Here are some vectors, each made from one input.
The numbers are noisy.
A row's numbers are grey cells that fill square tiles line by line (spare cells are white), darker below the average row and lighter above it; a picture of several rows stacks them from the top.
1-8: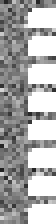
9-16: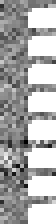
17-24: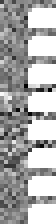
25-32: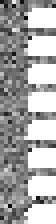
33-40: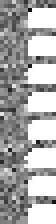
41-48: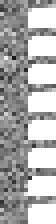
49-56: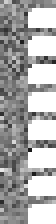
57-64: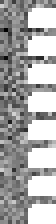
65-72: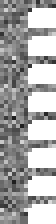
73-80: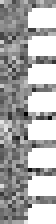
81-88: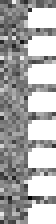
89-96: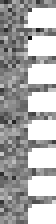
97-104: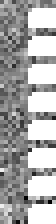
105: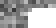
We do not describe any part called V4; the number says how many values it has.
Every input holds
either a point on a 5-point circle and a point on a 5-point line, or a list of up to two items, each a true/false value and a value of V4.
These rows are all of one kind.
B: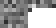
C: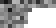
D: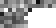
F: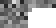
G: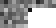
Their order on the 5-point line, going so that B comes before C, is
F, B, G, D, C.
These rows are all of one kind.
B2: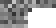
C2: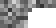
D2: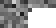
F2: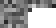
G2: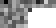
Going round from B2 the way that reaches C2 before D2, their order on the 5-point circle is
B2, C2, D2, F2, G2.
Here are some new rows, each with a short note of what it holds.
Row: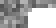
a list of two items
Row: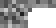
a point on a 5-point circle and a point on a 5-point line
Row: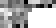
the empty list
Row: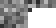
a point on a 5-point circle and a point on a 5-point line
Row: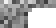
a list of one item
